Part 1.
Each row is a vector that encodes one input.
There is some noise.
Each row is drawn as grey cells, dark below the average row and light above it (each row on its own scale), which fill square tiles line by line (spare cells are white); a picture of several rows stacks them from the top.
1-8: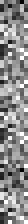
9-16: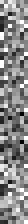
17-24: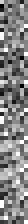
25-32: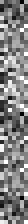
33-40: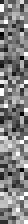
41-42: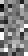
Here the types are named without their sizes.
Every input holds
a point on a line.
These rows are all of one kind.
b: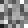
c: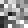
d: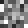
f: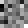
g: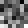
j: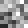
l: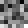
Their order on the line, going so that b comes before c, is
d, b, j, c, f, l, g.
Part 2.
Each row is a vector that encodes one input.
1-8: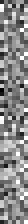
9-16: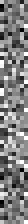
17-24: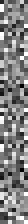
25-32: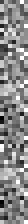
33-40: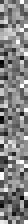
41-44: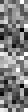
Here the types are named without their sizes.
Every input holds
a point on a line.
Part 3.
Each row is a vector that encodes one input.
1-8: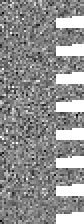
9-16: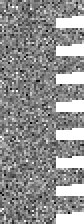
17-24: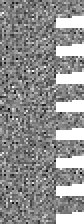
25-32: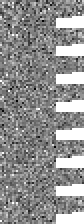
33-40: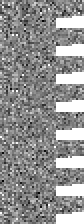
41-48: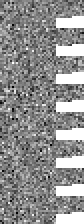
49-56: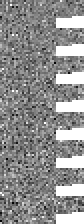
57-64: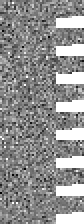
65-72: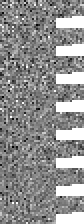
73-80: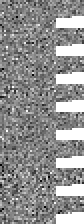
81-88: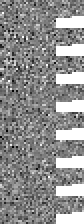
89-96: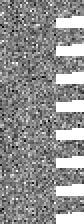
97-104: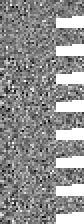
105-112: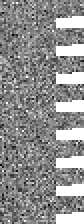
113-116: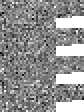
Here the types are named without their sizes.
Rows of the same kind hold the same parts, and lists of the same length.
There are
2 kinds of row.
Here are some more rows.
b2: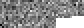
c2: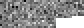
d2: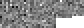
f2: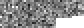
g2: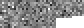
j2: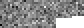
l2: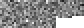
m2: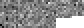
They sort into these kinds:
b2, c2, d2, f2, g2, j2, m2
l2

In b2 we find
four true/false values.
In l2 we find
a fixed value.
